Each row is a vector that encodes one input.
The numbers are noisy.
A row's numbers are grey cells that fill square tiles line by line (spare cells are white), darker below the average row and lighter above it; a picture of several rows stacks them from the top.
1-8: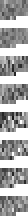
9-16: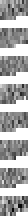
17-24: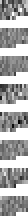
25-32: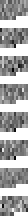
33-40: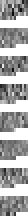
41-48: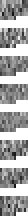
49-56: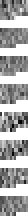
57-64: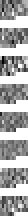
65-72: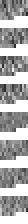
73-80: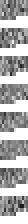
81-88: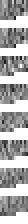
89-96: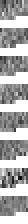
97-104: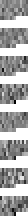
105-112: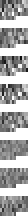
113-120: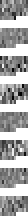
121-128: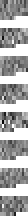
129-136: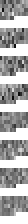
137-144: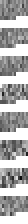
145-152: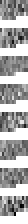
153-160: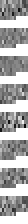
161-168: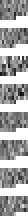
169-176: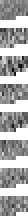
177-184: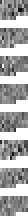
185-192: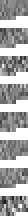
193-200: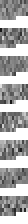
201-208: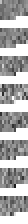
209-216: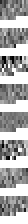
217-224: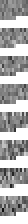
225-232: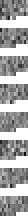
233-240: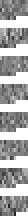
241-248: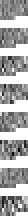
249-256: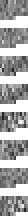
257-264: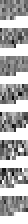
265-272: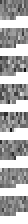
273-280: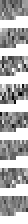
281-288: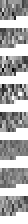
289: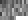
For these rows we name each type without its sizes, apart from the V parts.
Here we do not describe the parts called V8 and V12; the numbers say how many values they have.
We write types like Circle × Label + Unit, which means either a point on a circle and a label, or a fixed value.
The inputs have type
Bool × Line × (Tree + V8 × V12).
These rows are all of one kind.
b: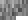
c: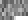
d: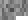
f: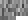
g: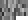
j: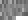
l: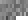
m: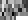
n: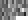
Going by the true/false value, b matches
g, j and n.
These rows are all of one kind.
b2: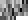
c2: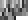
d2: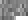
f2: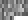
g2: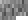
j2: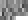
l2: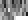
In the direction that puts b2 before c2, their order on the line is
b2, f2, d2, g2, l2, c2, j2.
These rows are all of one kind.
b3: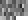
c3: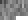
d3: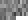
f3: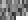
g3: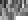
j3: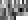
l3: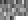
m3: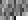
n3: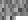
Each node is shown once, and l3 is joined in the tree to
b3.
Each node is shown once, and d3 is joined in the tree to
m3.
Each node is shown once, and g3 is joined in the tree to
c3.
